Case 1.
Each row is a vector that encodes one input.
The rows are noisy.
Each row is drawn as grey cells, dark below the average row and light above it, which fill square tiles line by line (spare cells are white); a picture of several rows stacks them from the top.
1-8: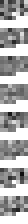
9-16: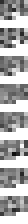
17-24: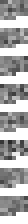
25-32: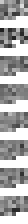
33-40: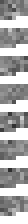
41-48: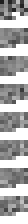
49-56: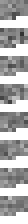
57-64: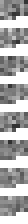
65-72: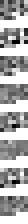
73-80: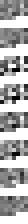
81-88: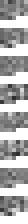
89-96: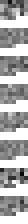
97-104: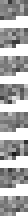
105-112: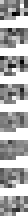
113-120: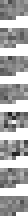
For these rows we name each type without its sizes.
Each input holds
either a fixed value, or three true/false values.
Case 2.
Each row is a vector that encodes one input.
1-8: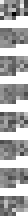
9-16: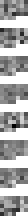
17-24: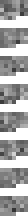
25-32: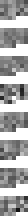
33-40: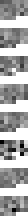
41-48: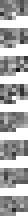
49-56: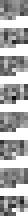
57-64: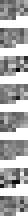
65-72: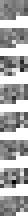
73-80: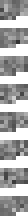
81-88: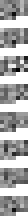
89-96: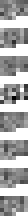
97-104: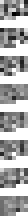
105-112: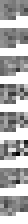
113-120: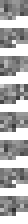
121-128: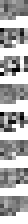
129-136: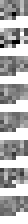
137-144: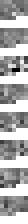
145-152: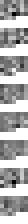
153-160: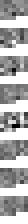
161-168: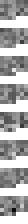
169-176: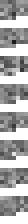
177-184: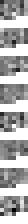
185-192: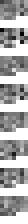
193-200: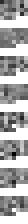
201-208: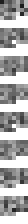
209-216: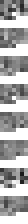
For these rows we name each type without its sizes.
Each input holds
three true/false values.
